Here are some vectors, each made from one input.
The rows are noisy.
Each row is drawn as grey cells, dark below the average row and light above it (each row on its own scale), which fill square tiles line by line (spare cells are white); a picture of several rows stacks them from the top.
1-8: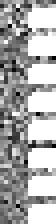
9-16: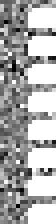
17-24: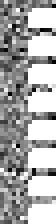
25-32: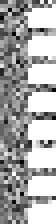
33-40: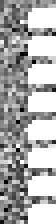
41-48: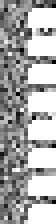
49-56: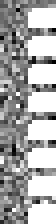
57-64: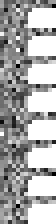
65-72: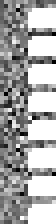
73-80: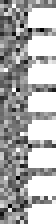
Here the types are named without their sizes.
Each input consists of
either a fixed value, or two labels.
